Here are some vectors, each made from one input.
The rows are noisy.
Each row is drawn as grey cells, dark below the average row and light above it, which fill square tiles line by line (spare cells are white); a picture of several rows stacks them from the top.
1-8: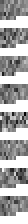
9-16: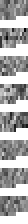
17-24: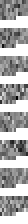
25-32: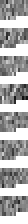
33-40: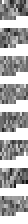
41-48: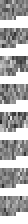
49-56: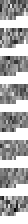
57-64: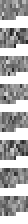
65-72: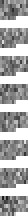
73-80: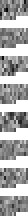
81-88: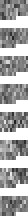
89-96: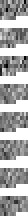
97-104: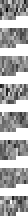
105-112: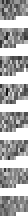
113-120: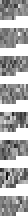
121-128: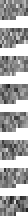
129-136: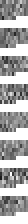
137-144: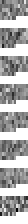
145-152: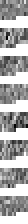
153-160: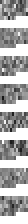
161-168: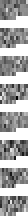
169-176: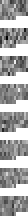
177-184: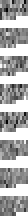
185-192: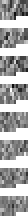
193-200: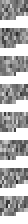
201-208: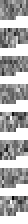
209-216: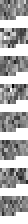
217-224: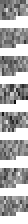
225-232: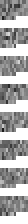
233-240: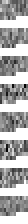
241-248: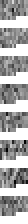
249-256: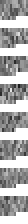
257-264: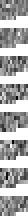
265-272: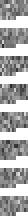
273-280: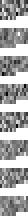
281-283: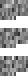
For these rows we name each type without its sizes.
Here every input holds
either a node of a tree, or a list of points on a line.
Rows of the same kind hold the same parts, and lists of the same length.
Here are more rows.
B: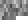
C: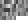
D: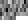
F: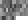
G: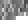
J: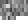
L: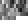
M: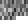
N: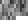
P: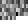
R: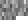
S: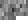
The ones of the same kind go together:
B, C, J, R, S
D, G, L, N, P
F
M

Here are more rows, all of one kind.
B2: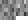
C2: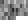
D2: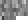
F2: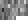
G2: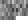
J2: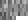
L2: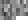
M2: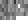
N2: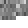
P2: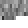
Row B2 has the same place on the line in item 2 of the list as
D2, L2, N2 and P2.
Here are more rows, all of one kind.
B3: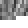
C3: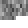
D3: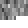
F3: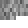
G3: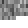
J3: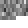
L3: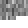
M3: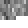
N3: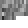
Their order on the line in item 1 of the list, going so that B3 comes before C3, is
L3, F3, D3, M3, B3, G3, J3, C3, N3.
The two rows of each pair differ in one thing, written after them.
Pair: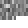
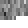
the place on the line in item 1 of the list
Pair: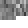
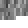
the place on the line in item 1 of the list
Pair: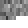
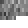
the place on the line in item 2 of the list
